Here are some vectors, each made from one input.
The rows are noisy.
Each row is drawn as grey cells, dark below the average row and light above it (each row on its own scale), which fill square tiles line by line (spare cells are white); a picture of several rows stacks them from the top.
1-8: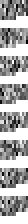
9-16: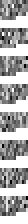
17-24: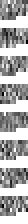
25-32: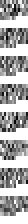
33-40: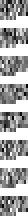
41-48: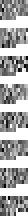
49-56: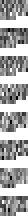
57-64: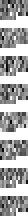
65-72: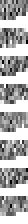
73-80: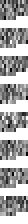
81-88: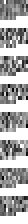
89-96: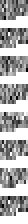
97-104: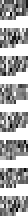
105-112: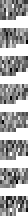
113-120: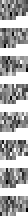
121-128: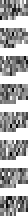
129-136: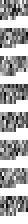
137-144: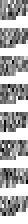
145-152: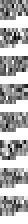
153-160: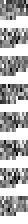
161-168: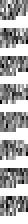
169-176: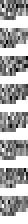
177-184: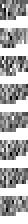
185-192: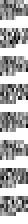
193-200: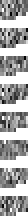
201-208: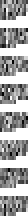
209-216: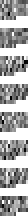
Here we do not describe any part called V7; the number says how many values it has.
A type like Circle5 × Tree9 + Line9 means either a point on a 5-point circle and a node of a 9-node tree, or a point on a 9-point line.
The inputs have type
Bool × Bool × Bool × V7 + Label4.
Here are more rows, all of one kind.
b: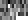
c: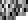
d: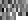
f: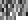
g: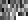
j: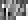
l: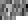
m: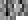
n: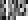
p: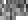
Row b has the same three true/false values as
l and p.
